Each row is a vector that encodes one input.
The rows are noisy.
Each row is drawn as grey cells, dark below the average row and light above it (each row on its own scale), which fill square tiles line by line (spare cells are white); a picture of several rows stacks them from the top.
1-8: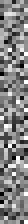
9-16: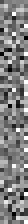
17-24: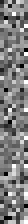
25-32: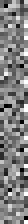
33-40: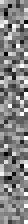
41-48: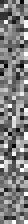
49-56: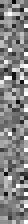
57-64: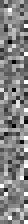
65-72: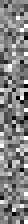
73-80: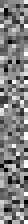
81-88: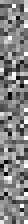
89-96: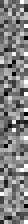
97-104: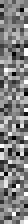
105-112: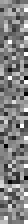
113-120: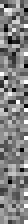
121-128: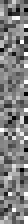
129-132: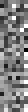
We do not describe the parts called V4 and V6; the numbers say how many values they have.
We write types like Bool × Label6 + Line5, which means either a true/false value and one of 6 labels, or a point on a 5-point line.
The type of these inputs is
Bool × Tree7 × V4 × V6.
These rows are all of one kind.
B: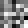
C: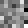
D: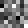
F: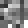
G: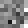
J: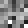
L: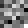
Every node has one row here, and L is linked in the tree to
C and J.
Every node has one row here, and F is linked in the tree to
B and J.
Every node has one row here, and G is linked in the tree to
D.
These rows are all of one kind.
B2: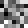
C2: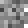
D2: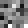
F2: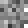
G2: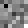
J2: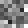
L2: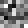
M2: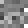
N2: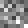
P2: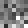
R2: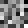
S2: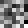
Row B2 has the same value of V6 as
L2 and S2.
